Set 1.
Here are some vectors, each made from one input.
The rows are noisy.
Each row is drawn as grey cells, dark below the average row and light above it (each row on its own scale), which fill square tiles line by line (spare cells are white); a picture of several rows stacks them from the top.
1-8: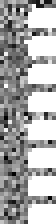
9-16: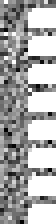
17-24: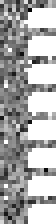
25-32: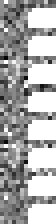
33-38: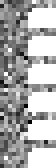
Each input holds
one of 7 labels.
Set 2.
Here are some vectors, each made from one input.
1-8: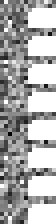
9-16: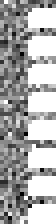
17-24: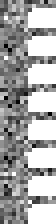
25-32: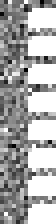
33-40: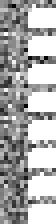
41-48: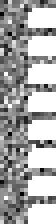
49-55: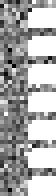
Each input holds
one of 10 labels.
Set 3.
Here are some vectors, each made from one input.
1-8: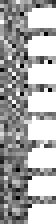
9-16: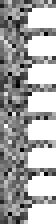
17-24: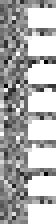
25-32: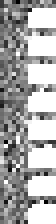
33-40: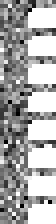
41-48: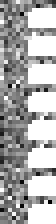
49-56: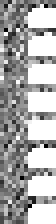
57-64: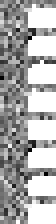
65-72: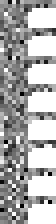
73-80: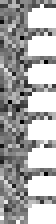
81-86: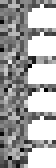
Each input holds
a point on a 16-point line.
